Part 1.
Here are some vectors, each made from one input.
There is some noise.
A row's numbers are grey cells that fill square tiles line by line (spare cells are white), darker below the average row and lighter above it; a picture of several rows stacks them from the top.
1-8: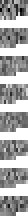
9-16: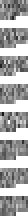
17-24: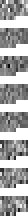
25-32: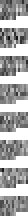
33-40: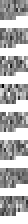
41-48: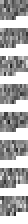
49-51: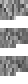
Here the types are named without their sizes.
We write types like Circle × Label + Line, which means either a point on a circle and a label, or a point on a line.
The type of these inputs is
Tree.
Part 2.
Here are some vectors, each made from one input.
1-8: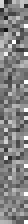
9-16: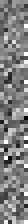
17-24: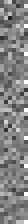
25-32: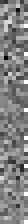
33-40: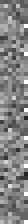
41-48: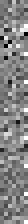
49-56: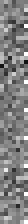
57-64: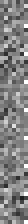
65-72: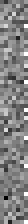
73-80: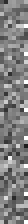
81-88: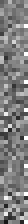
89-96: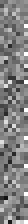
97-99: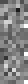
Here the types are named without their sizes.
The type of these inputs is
Label.
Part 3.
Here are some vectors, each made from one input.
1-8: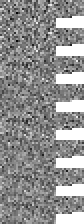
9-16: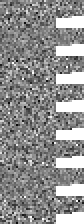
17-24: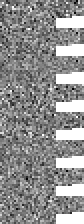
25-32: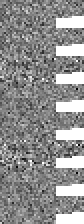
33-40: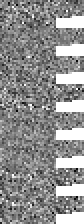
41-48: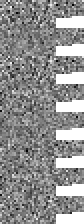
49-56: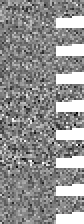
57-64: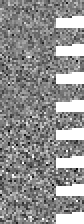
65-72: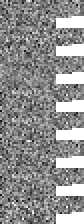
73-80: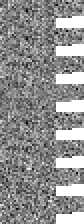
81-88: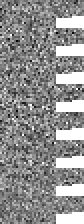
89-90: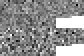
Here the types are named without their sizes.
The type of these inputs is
Tree.
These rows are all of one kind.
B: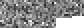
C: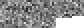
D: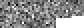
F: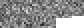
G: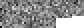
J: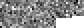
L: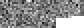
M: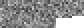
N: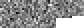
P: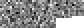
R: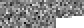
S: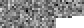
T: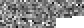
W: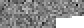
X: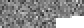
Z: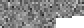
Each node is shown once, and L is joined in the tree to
W.
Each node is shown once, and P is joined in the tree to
N.
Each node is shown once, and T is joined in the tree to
B.
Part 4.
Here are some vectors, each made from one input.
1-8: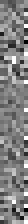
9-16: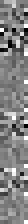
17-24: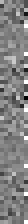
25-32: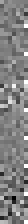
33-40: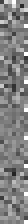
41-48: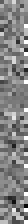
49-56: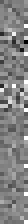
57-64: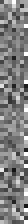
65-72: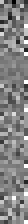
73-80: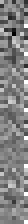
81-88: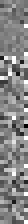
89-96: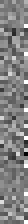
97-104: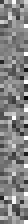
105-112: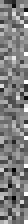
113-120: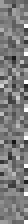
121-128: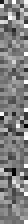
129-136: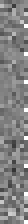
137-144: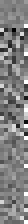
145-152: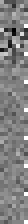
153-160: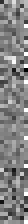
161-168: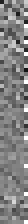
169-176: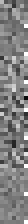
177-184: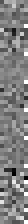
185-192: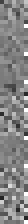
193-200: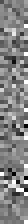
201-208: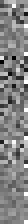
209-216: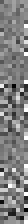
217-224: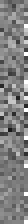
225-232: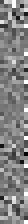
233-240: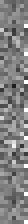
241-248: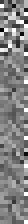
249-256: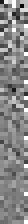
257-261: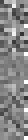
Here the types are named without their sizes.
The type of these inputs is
Bool × Bool × Bool.
